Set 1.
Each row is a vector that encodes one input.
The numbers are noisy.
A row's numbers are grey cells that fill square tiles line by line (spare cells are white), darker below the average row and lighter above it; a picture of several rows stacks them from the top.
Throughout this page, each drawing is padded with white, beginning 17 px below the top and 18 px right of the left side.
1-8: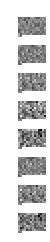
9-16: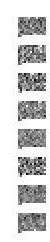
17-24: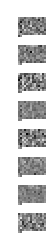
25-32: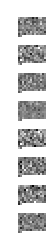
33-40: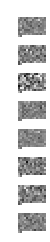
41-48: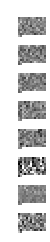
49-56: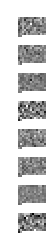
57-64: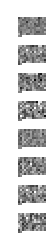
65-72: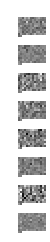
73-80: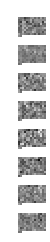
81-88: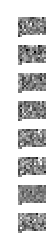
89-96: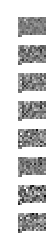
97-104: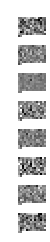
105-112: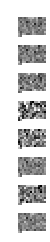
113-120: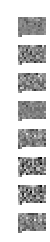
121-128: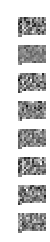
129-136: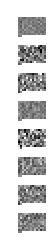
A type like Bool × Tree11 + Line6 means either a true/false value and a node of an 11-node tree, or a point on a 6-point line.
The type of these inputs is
List3(Line4 × Line4).
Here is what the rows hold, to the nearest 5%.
All of them are lists of up to three items, each a point on each of two 4-point lines: about 5% are empty, 30% hold one, 25% two and 40% three.
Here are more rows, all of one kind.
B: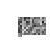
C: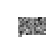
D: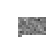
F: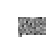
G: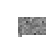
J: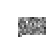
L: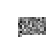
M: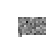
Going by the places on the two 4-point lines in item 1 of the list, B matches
G and M.
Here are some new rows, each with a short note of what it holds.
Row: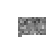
the empty list
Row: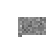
a list of one item
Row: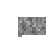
a list of two items
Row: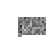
a list of two items
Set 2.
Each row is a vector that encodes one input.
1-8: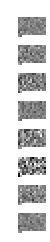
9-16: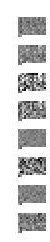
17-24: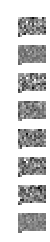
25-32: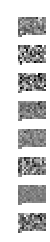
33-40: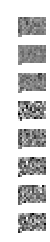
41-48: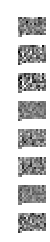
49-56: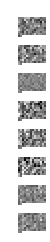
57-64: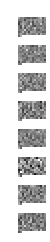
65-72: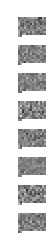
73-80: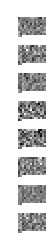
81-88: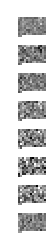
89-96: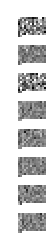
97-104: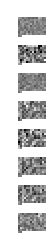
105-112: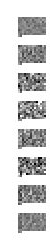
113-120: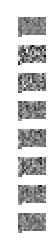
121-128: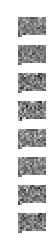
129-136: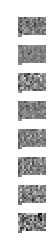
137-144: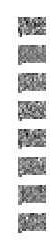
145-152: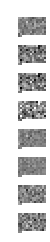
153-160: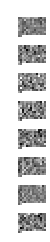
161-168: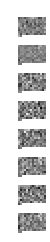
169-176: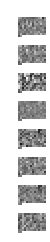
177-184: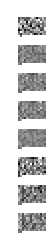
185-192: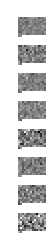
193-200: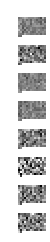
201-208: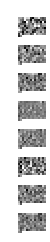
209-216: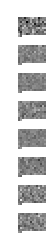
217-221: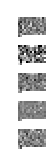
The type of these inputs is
Bool × Bool × Bool × Bool × Line4 × Line4 × Tree11 + Unit.
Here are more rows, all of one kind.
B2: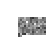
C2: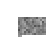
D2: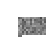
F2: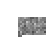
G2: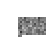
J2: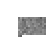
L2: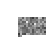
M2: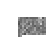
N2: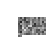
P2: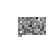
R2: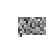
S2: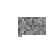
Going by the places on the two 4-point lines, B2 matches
F2 and N2.
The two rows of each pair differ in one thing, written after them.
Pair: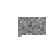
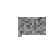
one of the four true/false values
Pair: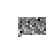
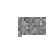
one of the four true/false values
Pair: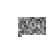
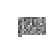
the place on one of the two 4-point lines
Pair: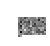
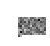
one of the four true/false values
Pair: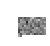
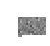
the node of the tree
